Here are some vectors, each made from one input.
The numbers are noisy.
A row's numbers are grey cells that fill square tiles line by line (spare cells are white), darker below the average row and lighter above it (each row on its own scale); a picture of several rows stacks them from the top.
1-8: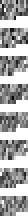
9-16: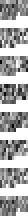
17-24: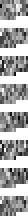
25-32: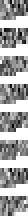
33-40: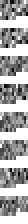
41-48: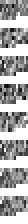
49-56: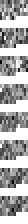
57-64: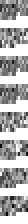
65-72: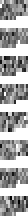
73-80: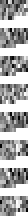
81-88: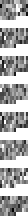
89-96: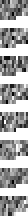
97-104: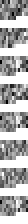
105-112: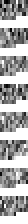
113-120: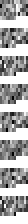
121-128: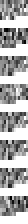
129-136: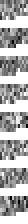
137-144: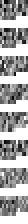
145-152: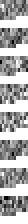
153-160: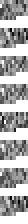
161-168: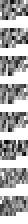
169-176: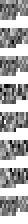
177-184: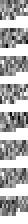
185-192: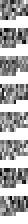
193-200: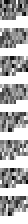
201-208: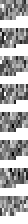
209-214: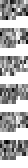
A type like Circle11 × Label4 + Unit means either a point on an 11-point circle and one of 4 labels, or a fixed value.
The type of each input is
Label11.
